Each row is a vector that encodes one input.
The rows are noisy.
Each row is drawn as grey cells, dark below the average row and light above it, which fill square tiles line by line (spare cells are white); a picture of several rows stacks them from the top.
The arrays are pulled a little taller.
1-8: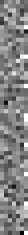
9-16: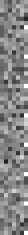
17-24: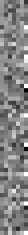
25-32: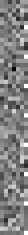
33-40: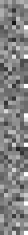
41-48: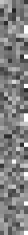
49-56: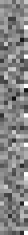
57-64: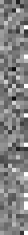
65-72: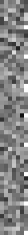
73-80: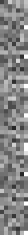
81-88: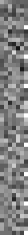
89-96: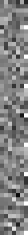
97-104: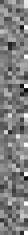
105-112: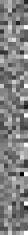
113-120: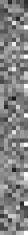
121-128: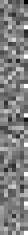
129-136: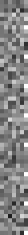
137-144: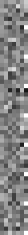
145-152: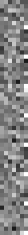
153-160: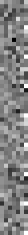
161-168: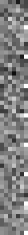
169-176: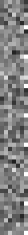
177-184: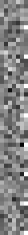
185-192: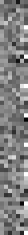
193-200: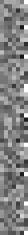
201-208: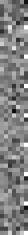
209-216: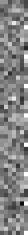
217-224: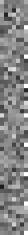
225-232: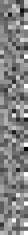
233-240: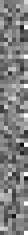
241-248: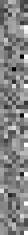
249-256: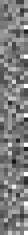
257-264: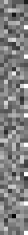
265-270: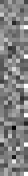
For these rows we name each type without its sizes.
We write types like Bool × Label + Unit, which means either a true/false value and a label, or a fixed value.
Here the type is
(Bool × Circle + Unit) × Circle.
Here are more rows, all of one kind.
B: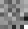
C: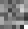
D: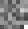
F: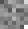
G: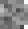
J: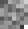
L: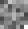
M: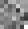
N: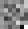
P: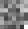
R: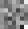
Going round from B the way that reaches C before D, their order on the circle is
B, M, L, J, F, G, R, N, P, C, D.
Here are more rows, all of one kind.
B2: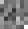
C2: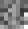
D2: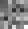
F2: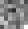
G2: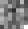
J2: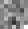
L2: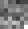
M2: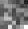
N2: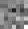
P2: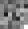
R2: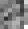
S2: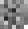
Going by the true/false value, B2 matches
C2, L2, M2 and R2.
